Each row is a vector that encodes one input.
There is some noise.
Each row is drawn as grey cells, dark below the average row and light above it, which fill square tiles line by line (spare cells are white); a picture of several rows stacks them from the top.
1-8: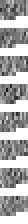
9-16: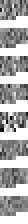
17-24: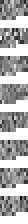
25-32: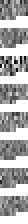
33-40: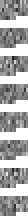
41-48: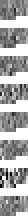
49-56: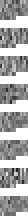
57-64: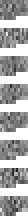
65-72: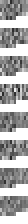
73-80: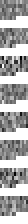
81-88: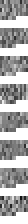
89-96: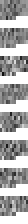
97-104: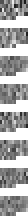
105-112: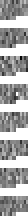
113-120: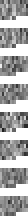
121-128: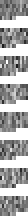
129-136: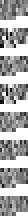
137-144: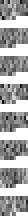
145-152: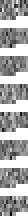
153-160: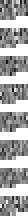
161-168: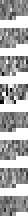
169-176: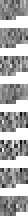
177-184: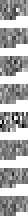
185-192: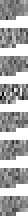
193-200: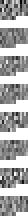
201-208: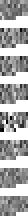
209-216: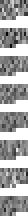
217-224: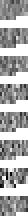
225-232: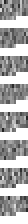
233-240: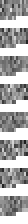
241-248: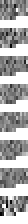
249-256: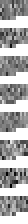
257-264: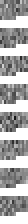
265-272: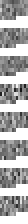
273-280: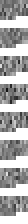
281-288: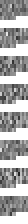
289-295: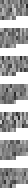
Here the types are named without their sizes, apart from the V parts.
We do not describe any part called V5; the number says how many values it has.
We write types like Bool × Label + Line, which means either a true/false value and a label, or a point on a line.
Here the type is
List(Bool × V5 + Circle).
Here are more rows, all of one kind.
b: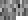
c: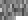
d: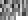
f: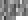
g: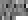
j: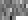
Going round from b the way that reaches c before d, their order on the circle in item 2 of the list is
b, g, f, c, d, j.
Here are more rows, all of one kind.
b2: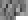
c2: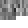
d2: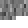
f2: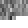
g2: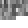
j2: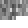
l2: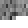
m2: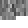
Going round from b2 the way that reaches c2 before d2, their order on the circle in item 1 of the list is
b2, m2, c2, g2, j2, f2, l2, d2.
